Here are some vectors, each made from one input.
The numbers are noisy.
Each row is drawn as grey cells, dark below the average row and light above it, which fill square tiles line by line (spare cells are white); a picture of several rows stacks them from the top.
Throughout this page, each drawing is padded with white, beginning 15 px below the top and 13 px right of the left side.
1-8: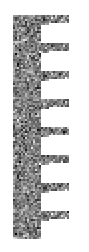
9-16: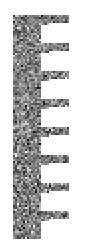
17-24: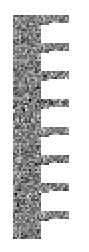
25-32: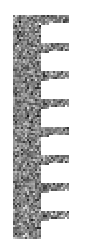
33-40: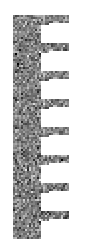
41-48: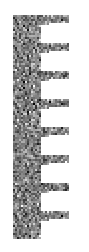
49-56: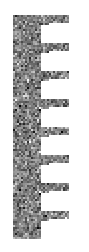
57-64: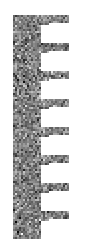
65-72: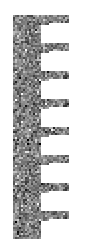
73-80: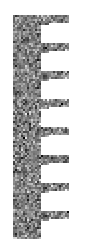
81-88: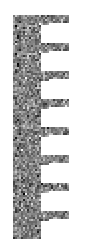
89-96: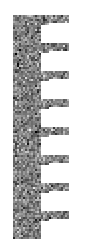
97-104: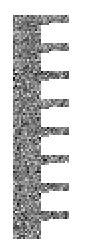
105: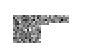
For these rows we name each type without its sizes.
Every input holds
a point on a circle and a label, together with either a point on a circle, or a fixed value.
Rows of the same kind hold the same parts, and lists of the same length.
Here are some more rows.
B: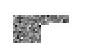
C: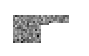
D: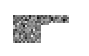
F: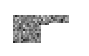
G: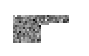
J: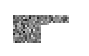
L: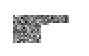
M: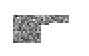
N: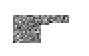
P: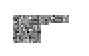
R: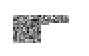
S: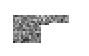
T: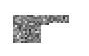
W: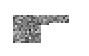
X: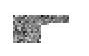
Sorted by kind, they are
B, D, G, J, L, P, R, X
C, F, M, N, S, T, W

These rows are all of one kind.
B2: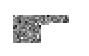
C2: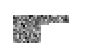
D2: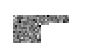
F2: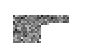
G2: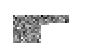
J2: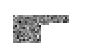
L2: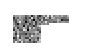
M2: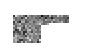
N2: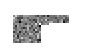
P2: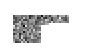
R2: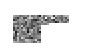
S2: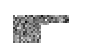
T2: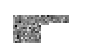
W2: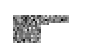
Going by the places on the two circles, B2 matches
D2, J2 and N2.
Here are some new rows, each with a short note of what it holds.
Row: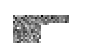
a point on each of two circles and a label
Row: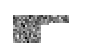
a point on each of two circles and a label
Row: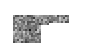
a point on a circle and a label
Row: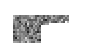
a point on each of two circles and a label
